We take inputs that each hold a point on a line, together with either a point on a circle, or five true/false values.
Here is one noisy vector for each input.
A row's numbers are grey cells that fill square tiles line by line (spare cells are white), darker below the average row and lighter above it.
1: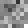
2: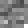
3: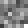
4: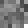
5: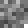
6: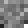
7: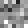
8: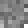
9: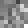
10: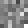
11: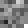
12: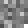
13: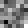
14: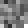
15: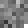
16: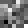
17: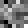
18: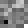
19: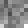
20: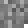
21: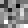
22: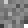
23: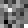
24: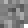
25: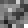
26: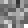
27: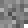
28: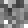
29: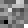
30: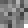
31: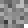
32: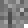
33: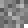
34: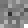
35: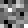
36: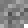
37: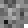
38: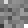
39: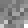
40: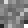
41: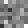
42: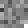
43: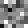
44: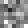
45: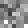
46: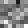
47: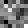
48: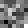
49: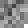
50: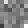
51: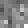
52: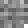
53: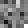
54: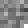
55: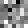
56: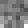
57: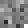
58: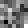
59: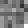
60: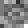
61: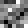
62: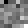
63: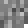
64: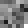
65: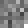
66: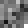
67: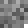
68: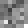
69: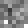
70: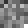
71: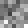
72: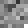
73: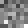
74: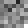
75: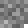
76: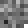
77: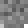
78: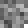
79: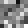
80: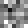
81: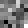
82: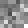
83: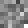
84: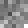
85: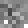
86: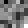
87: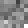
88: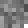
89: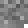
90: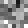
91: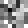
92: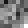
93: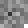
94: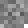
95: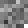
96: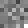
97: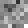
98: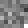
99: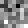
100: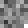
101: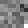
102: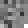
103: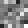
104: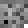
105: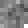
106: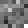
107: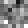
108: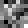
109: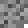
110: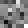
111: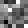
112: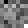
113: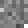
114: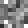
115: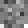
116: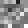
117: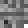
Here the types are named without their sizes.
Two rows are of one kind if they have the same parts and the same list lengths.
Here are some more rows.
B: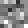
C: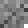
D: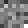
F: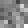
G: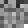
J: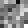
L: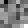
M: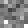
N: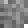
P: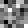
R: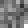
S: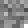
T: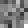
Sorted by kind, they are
B, C, F, J, M, N, P, R, S, T
D, G, L

